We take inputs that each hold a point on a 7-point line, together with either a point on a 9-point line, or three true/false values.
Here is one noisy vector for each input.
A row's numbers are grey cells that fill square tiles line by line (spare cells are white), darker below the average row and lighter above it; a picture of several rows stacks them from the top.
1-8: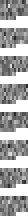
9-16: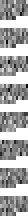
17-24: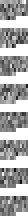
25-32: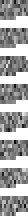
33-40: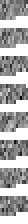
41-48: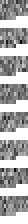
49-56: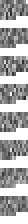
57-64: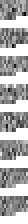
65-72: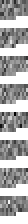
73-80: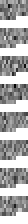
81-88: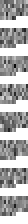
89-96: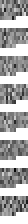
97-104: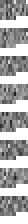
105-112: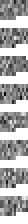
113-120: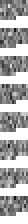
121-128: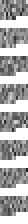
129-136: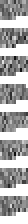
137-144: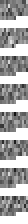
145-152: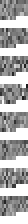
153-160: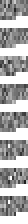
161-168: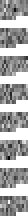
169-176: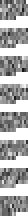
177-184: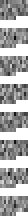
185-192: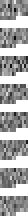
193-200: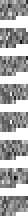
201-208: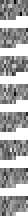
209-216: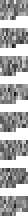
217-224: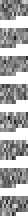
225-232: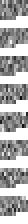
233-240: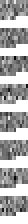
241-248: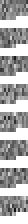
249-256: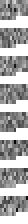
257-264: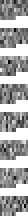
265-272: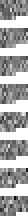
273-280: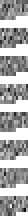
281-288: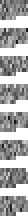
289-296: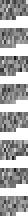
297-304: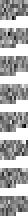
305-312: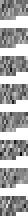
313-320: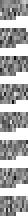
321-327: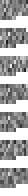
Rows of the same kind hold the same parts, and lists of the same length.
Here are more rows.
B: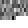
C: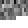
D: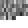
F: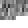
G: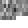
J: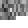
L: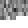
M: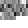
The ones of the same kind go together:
B, C, D
F, G, J, L, M

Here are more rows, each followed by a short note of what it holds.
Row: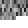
a point on a 7-point line and a point on a 9-point line
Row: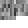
a point on a 7-point line and three true/false values
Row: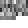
a point on a 7-point line and three true/false values
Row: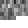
a point on a 7-point line and a point on a 9-point line
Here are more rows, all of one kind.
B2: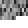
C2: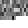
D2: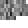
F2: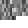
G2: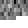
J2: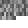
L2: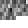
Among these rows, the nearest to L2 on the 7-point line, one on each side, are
D2 and G2.
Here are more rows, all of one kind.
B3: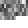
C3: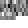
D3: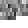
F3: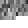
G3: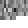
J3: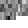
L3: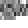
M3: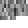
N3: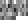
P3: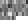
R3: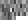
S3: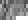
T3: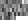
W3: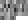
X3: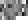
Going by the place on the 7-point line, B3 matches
C3, F3, L3 and X3.
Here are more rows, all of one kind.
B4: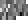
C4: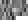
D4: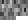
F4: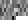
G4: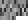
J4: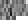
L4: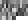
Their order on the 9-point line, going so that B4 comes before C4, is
B4, L4, J4, C4, F4, D4, G4.
